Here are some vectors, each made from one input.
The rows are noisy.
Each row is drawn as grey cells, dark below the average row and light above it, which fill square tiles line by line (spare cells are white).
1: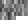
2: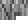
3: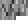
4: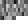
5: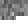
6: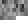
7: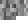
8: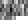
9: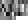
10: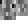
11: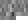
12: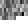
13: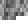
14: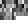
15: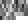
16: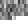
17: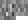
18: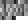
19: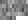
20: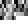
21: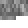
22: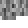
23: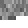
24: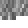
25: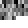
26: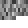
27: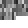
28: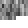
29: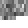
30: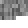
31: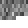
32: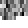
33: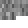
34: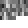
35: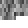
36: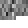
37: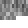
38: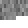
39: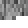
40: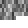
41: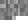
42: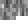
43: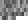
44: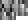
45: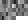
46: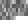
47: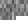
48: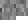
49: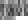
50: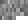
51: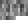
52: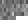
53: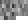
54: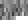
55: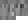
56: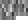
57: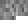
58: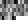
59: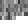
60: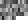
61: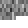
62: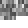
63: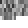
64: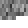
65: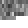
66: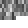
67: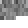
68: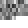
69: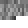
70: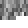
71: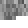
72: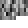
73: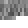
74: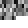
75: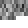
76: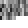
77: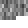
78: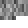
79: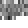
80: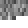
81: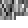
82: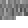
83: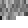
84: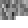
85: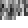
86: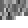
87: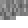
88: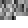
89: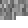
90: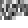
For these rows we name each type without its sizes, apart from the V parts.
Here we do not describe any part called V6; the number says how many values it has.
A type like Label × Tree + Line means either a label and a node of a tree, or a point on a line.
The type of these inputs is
(Label + Line) × V6.
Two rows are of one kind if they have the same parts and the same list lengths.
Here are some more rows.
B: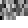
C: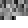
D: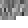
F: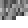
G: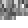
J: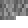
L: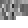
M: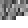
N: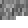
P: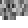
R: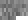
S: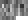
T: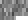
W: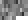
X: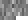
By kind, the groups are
B, F, J, M, N, R, S, T, W
C, D, G, L, P, X

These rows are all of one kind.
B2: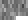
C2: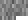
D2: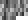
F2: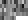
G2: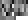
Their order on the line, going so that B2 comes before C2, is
F2, B2, D2, G2, C2.
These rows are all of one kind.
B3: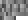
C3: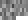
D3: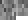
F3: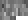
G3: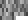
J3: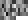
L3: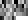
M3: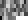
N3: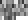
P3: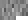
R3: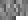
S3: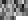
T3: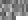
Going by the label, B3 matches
D3 and F3.
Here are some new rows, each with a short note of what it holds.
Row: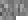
a label and a value of V6
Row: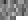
a label and a value of V6
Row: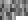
a point on a line and a value of V6
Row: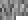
a label and a value of V6
